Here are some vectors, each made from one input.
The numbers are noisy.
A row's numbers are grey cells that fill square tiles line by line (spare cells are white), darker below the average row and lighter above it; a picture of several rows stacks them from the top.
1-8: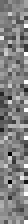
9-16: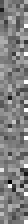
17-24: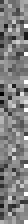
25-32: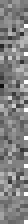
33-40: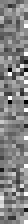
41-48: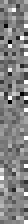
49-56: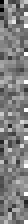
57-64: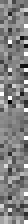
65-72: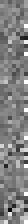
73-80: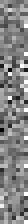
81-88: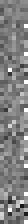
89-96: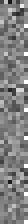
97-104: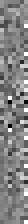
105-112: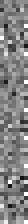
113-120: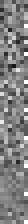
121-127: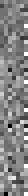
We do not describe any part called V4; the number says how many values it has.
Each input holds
a point on a 7-point line, together with either a node of a 9-node tree, or a value of V4.
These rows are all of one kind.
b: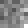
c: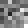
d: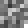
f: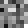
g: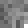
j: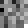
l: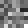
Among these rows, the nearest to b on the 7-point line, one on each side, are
c and j.
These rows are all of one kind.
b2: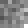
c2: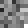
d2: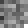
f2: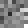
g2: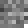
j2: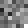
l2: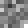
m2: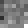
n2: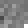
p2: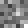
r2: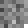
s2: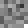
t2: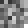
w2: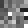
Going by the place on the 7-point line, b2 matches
j2, p2 and t2.
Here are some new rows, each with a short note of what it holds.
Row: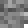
a point on a 7-point line and a node of a 9-node tree
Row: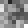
a point on a 7-point line and a value of V4
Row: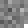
a point on a 7-point line and a value of V4
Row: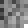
a point on a 7-point line and a value of V4
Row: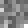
a point on a 7-point line and a value of V4
